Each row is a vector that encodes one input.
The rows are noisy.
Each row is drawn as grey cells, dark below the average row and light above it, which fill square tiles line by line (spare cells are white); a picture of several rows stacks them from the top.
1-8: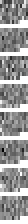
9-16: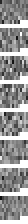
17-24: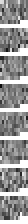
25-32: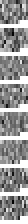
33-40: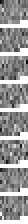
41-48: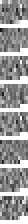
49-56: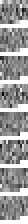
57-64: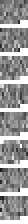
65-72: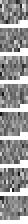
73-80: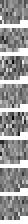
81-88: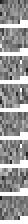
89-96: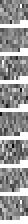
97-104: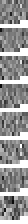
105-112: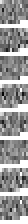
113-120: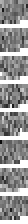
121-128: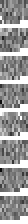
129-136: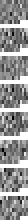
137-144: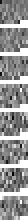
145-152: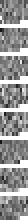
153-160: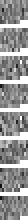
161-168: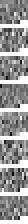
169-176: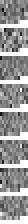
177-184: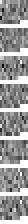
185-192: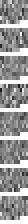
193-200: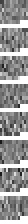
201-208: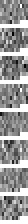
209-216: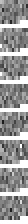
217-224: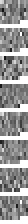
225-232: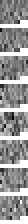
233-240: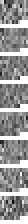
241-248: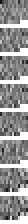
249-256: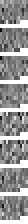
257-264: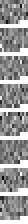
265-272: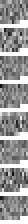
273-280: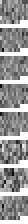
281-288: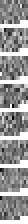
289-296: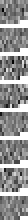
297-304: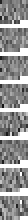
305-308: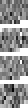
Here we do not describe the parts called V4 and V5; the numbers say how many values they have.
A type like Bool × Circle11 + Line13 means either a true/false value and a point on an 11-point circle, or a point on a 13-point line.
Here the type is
(Bool × Bool × Bool + Line7) × Tree12 + V4 × V5.
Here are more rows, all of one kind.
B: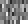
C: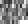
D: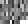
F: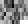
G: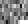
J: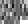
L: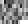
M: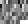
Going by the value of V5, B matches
D and M.
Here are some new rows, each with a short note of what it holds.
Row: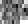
a value of V4 and a value of V5
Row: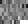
a node of a 12-node tree and three true/false values
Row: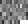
a node of a 12-node tree and three true/false values
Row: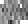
a point on a 7-point line and a node of a 12-node tree
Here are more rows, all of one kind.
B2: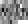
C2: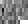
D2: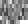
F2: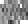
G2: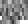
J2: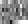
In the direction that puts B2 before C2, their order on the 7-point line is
G2, J2, D2, B2, F2, C2.
